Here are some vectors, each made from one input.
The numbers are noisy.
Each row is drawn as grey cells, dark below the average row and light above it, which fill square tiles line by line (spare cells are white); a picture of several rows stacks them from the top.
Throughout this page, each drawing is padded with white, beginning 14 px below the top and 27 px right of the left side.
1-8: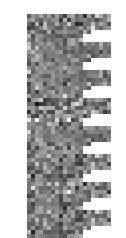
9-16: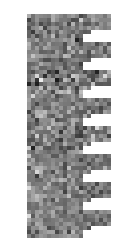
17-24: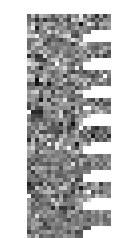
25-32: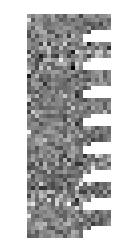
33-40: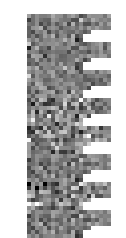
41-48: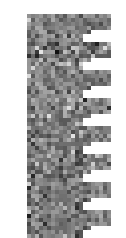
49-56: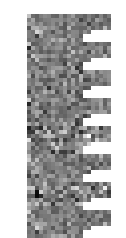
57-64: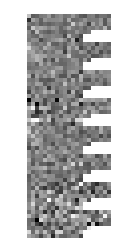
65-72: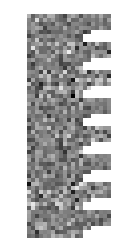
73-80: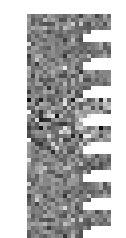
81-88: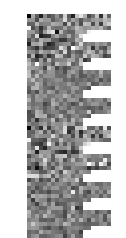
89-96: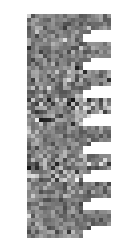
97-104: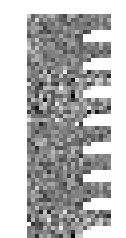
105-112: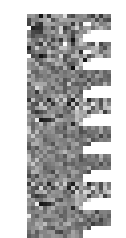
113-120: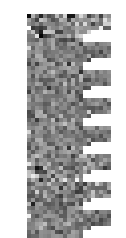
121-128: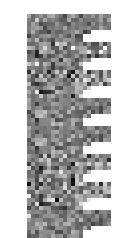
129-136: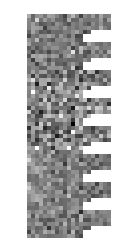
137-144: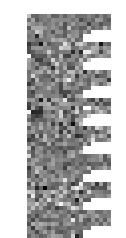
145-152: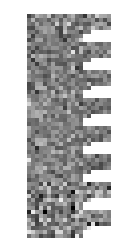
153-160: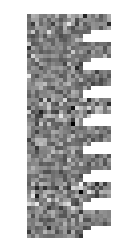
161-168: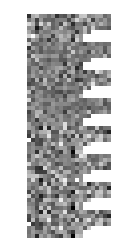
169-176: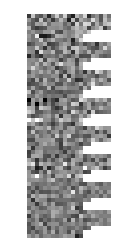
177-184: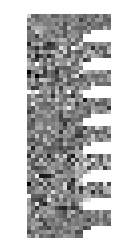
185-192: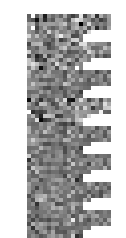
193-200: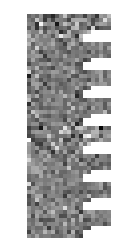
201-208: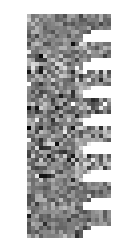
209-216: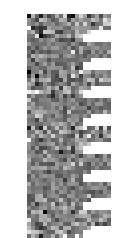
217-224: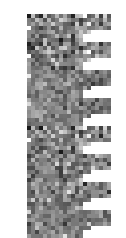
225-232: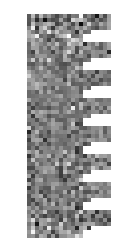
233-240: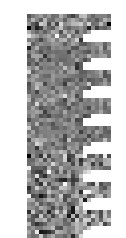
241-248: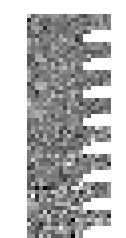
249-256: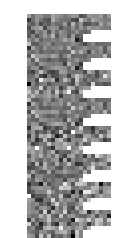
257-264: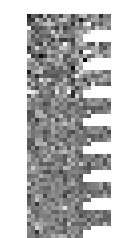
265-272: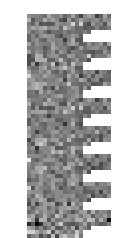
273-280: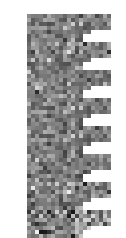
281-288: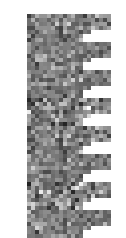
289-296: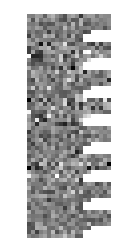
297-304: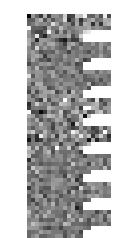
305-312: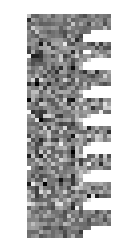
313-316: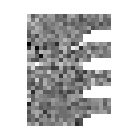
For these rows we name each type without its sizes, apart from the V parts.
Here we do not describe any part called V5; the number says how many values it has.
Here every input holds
either a point on a circle and a node of a tree, or a point on a line, or four true/false values, or a value of V5.
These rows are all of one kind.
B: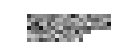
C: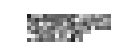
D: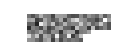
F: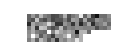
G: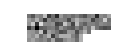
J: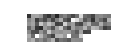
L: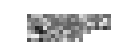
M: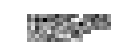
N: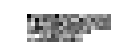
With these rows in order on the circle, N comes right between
C and J.
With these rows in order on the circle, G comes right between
D and F.
